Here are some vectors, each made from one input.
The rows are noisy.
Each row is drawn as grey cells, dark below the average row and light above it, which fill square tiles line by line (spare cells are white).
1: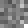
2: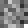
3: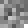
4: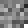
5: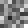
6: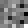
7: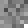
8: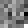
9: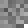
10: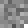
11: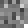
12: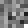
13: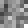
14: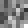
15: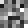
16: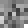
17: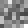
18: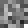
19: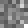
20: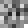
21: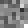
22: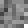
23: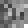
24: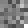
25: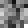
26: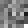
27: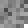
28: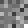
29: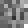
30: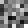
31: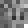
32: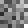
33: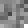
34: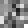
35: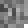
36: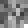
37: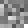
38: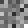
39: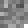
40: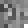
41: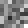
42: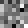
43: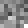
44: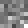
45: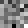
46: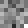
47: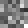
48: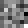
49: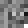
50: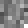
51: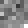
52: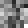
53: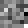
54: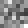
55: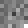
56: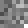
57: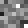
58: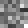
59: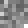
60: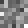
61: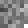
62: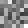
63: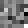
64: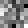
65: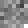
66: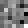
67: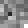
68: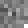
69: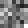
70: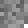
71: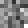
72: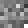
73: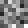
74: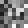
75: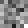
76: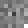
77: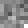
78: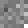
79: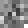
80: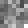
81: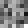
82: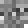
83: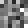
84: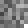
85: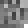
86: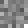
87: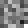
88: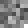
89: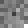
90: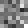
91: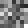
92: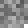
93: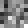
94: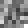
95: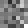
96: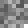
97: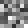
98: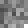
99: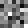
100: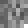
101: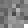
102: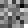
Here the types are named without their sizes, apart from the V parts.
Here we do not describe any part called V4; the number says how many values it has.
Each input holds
a true/false value, together with either a point on a line, or a value of V4.
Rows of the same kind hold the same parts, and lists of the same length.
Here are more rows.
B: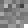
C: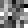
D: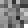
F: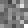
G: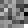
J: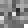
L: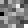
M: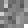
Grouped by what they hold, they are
B, F, M
C, D, G, J, L

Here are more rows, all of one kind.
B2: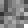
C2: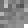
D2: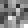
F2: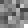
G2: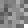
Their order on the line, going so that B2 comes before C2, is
F2, D2, B2, G2, C2.
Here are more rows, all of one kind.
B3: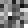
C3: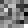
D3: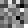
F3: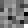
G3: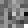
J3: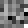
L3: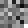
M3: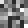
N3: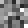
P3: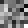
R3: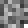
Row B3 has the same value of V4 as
D3, L3, M3 and N3.
